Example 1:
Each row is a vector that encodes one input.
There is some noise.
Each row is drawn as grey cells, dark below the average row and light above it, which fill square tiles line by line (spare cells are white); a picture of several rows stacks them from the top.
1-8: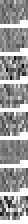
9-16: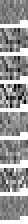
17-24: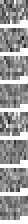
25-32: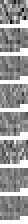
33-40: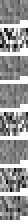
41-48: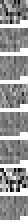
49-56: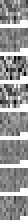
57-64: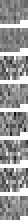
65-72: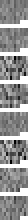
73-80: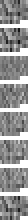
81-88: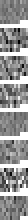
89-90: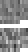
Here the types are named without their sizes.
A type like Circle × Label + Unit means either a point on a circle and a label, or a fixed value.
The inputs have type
Label.
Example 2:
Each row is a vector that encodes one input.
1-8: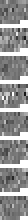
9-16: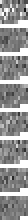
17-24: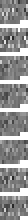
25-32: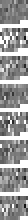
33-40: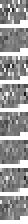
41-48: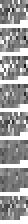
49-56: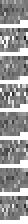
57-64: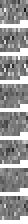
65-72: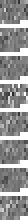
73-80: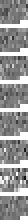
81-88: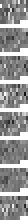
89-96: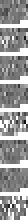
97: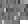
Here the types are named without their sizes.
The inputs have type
Label.
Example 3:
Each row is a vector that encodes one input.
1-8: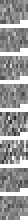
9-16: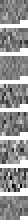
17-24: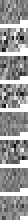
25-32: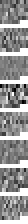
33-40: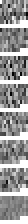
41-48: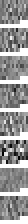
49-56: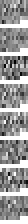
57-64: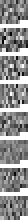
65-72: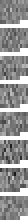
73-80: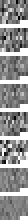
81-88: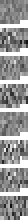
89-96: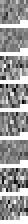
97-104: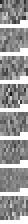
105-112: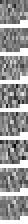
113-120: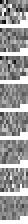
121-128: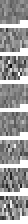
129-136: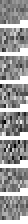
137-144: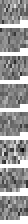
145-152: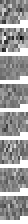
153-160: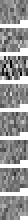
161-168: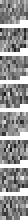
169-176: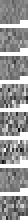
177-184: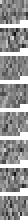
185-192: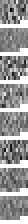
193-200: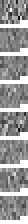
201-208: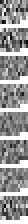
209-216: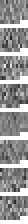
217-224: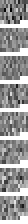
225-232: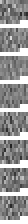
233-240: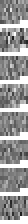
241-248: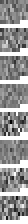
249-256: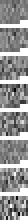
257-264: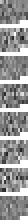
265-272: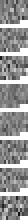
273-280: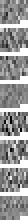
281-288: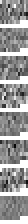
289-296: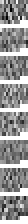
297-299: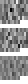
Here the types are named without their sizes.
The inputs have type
Line.
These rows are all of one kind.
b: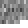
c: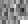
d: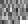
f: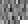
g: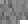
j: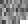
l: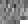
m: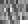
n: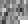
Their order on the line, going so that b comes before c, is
l, n, m, b, g, f, d, j, c.
